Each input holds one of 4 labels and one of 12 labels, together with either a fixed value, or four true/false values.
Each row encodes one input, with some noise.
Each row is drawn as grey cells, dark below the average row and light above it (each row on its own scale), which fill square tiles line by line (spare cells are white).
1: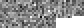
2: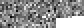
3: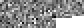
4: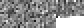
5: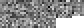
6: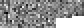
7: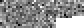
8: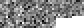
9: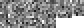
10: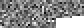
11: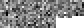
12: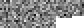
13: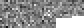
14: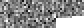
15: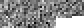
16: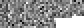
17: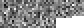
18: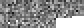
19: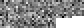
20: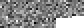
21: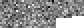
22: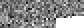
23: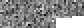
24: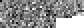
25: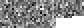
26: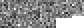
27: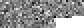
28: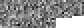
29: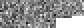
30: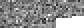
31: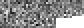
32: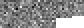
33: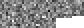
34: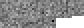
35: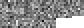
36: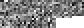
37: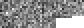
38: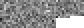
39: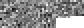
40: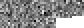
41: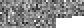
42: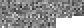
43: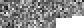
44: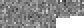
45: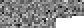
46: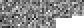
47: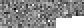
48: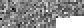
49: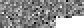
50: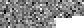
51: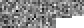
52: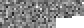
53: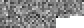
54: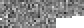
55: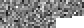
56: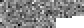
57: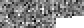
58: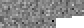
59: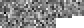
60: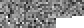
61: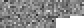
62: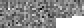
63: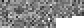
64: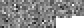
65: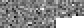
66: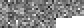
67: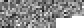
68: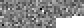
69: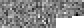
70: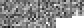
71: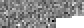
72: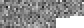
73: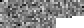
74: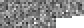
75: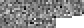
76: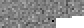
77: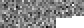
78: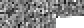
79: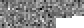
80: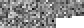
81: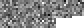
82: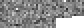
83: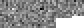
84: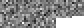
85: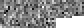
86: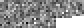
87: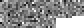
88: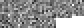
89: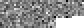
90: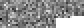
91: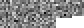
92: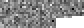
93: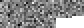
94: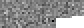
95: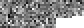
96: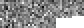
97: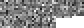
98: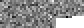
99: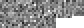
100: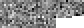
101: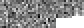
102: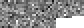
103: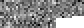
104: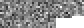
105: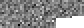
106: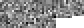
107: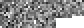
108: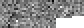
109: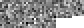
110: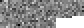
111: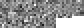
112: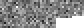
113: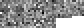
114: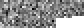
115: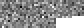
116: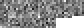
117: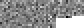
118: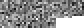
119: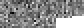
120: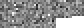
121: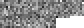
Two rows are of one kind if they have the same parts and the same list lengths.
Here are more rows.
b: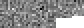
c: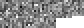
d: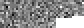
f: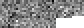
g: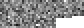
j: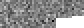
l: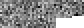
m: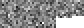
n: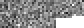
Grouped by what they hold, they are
b, j, l
c, d, f, g, m, n

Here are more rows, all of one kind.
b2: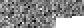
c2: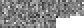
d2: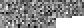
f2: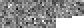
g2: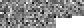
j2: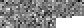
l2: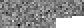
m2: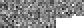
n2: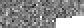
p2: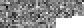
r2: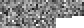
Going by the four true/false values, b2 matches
f2, g2 and r2.
